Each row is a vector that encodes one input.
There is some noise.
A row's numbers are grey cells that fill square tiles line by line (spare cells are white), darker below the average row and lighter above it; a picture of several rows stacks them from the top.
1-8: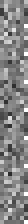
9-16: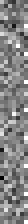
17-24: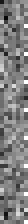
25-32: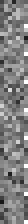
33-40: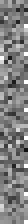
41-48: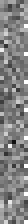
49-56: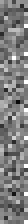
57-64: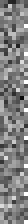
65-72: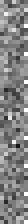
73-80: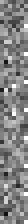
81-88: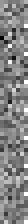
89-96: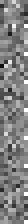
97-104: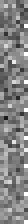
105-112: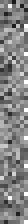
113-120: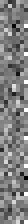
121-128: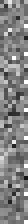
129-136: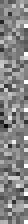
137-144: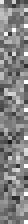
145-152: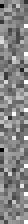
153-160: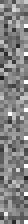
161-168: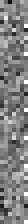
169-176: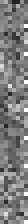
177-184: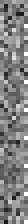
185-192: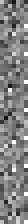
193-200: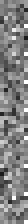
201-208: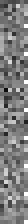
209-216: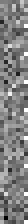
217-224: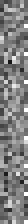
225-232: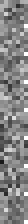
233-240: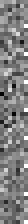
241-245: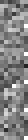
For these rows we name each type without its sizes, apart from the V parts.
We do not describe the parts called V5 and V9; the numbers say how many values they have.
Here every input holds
a point on each of two lines, a true/false value, a value of V5 and a value of V9.
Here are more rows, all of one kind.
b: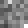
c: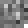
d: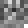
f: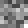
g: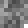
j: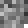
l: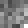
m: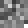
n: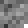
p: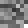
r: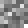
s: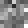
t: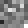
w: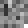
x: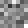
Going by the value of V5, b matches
c, d, m and x.
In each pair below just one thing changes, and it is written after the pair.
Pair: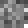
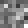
the true/false value
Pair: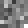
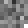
the true/false value
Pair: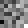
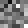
the value of V9
